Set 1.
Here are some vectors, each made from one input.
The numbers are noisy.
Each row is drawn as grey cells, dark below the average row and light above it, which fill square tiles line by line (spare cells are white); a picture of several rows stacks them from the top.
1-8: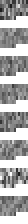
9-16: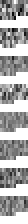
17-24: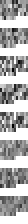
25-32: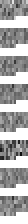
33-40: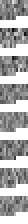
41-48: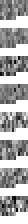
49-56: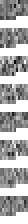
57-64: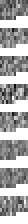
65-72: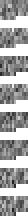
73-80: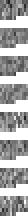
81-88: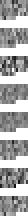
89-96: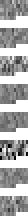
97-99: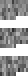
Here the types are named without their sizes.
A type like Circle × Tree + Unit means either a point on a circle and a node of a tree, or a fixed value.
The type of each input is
Line.
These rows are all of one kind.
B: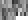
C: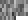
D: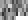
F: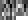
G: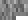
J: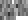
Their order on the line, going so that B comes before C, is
B, C, D, G, F, J.
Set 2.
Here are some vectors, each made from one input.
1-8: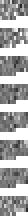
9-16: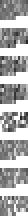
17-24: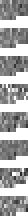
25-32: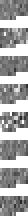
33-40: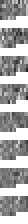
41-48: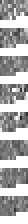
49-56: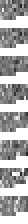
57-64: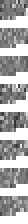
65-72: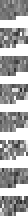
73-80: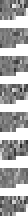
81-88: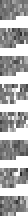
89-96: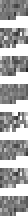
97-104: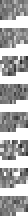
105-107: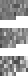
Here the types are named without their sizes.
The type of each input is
Line.
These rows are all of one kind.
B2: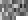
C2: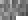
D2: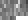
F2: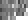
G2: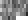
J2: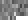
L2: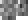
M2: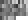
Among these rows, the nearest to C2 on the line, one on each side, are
D2 and M2.
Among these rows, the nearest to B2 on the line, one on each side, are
F2 and J2.
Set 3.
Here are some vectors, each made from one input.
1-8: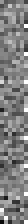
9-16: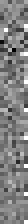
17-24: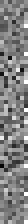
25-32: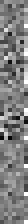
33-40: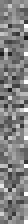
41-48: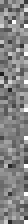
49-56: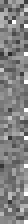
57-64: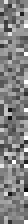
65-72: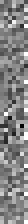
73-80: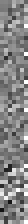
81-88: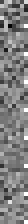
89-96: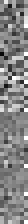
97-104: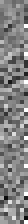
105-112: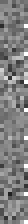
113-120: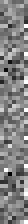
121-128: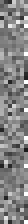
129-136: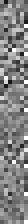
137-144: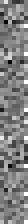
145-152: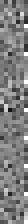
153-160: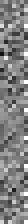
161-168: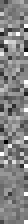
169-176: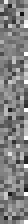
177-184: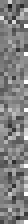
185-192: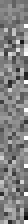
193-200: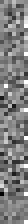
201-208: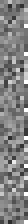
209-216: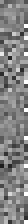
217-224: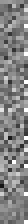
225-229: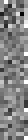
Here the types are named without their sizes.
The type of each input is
Line.
